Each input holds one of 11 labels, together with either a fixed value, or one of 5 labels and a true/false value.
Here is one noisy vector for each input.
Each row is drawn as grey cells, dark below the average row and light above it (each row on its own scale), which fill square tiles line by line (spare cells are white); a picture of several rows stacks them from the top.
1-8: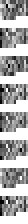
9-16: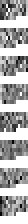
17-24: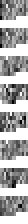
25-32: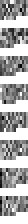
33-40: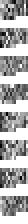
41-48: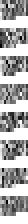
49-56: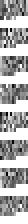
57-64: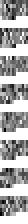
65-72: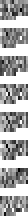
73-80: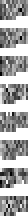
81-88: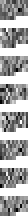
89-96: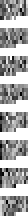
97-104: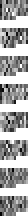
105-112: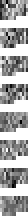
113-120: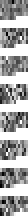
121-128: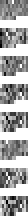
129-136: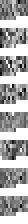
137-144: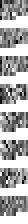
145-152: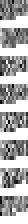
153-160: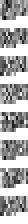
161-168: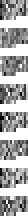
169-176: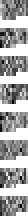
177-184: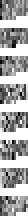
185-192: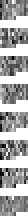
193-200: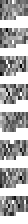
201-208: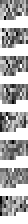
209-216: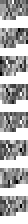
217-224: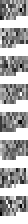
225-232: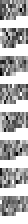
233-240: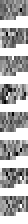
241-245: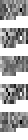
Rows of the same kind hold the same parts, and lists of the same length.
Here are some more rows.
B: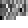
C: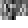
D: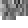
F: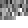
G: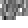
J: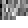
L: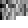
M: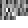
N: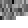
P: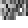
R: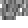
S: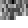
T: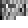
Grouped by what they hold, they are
B, C, D, G, N, P, R, S
F, J, L, M, T

